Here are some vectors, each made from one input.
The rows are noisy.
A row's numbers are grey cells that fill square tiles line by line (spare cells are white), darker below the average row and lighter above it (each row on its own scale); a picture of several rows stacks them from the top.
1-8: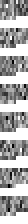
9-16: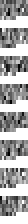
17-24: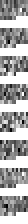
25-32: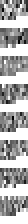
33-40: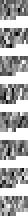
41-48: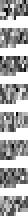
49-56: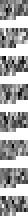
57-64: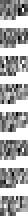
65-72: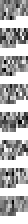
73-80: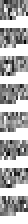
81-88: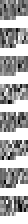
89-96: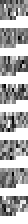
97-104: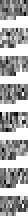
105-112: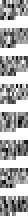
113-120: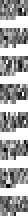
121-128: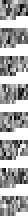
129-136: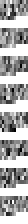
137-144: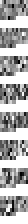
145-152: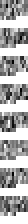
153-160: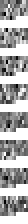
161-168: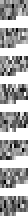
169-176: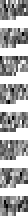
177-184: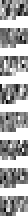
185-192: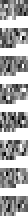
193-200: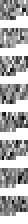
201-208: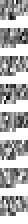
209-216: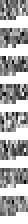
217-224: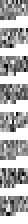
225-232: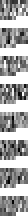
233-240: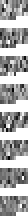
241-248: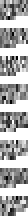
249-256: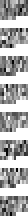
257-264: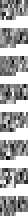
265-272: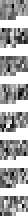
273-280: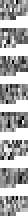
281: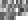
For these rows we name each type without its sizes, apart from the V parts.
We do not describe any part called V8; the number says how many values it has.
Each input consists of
a list of items, each either a point on a line, or a true/false value and a value of V8.
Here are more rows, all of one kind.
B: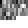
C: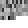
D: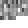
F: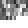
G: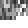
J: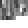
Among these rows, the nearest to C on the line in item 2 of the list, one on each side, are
B and J.
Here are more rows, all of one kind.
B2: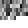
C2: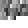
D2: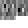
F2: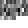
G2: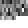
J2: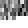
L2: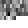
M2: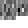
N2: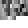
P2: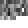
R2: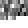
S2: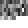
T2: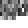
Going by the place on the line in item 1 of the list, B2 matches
C2 and R2.
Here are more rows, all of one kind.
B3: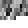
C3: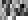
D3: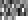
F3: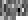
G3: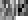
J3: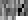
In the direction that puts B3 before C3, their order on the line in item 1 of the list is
B3, C3, G3, J3, F3, D3.
